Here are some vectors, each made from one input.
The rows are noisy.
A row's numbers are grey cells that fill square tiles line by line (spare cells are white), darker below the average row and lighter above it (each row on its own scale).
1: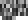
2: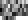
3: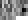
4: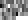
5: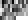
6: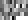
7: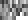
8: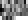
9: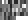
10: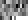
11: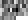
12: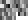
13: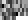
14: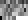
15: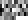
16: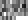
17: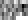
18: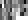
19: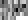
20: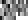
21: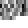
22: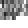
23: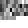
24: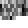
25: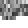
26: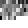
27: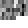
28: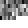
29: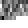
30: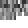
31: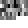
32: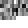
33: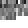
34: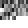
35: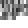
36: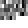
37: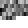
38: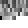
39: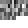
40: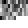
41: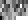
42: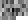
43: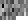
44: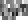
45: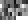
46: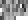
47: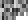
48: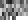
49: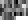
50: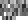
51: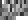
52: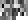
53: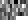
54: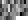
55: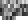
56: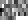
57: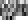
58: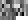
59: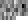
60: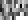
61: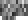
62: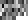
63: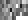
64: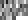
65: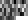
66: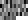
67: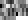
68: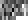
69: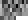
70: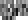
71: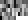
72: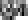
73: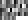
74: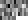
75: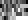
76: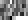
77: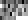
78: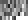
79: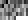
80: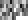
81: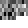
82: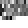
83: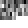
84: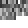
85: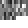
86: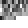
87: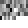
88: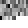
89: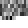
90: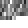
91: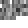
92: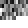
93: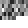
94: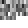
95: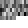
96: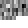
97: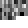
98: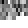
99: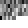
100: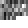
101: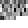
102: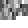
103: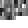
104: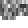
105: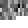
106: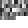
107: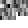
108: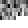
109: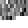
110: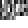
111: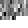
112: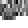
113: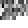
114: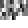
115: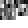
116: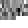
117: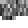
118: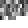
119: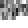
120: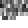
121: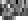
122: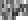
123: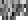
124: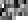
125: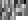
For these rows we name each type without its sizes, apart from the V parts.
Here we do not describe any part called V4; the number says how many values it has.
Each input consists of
a list of items, each a true/false value and a value of V4.
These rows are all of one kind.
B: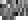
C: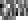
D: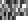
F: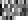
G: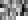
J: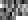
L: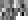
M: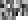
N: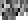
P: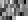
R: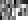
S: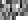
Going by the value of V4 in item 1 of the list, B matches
C and N.
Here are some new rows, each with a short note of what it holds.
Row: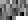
a list of two items
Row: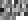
a list of one item
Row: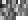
the empty list
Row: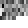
a list of two items
